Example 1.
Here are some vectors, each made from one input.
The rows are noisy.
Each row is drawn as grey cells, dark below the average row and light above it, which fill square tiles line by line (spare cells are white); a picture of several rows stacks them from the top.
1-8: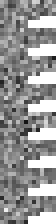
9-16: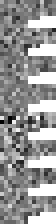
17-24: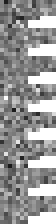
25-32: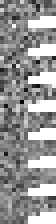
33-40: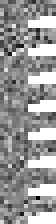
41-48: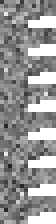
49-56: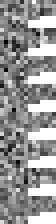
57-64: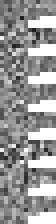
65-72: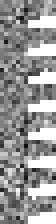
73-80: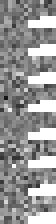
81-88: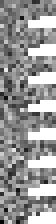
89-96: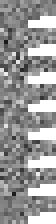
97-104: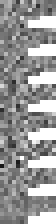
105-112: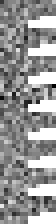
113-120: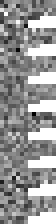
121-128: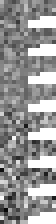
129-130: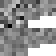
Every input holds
a true/false value, together with either one of 10 labels, or a point on a 6-point line.
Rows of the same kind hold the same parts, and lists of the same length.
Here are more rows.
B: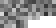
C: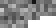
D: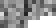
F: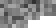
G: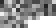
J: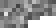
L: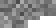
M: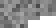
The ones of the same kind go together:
B, C, D, F, G, M
J, L

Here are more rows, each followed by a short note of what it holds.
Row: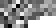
one of 10 labels and a true/false value
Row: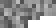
one of 10 labels and a true/false value
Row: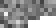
a point on a 6-point line and a true/false value
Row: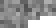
one of 10 labels and a true/false value
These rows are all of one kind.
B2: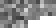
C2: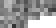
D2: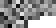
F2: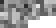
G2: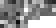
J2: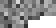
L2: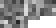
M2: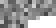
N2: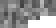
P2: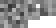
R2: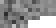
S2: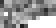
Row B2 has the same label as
F2 and G2.
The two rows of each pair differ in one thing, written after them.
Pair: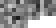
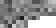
the place on the 6-point line
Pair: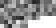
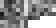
the place on the 6-point line
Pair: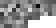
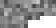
the place on the 6-point line
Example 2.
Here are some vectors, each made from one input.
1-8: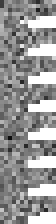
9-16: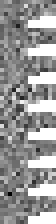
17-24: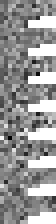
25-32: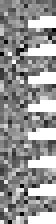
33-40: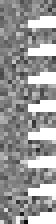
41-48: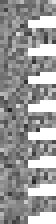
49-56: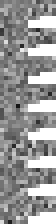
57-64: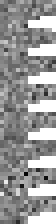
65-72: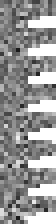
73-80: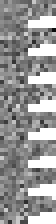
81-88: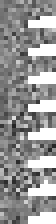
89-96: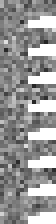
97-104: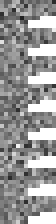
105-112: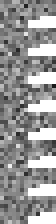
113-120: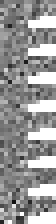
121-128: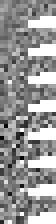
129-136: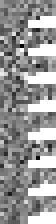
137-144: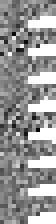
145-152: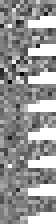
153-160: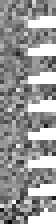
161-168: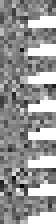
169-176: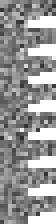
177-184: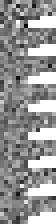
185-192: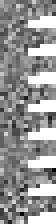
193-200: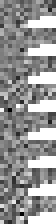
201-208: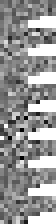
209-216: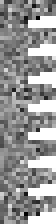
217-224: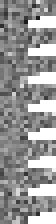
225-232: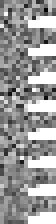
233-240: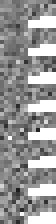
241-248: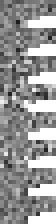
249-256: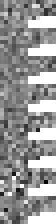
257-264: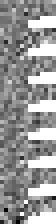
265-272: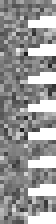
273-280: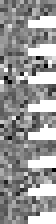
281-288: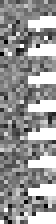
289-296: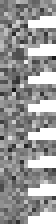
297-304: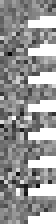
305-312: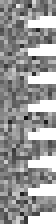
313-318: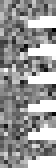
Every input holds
either a point on an 18-point circle, or a fixed value, or two labels (each one of 10).
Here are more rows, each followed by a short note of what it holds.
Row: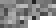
a fixed value
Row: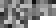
a fixed value
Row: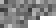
two labels (each one of 10)
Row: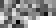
a point on an 18-point circle
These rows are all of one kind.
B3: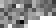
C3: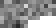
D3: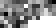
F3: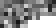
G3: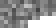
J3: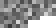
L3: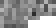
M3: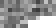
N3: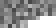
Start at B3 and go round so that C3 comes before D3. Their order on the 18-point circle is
B3, J3, L3, C3, D3, M3, G3, F3, N3.
